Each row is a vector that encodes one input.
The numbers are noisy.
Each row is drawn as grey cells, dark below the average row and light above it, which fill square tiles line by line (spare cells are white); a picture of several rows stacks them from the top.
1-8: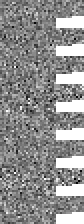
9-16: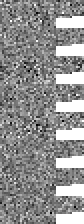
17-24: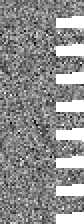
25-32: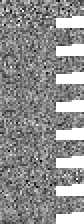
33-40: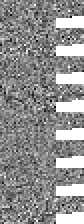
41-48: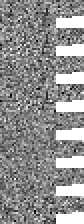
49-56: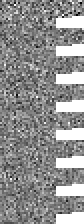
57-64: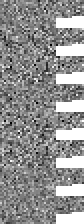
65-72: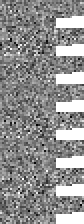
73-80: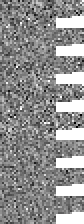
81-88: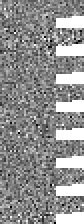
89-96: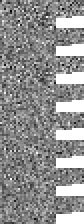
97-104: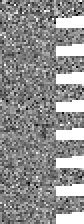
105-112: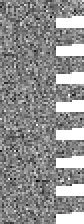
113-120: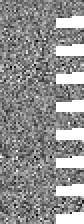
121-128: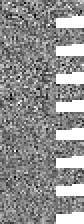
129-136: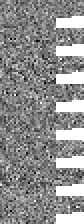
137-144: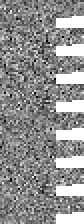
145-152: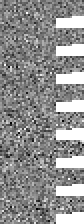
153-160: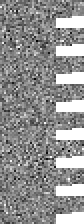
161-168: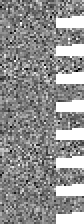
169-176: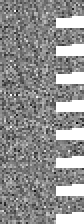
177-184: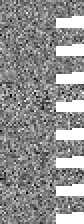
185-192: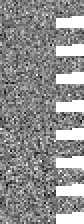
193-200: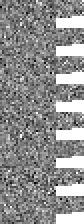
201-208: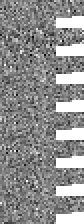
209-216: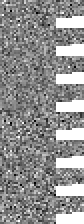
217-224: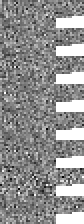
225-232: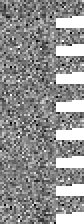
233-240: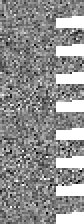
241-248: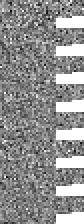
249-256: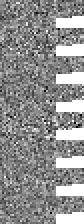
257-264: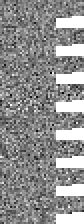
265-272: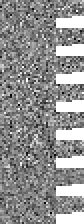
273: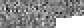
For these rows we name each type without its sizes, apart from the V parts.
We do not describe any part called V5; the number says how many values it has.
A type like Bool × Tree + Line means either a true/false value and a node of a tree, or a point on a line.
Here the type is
(Circle + Unit) × Line × (Tree + Unit) × V5.
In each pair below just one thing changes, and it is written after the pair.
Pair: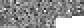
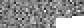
the place on the line
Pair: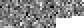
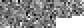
the place on the circle
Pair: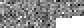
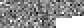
the place on the circle
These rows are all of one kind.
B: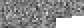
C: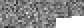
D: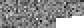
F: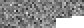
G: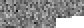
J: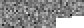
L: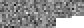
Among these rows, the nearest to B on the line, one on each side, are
D and G.
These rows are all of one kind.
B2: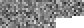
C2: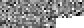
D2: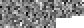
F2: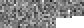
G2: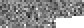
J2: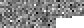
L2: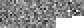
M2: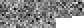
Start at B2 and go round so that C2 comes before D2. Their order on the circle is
B2, C2, L2, J2, D2, F2, M2, G2.
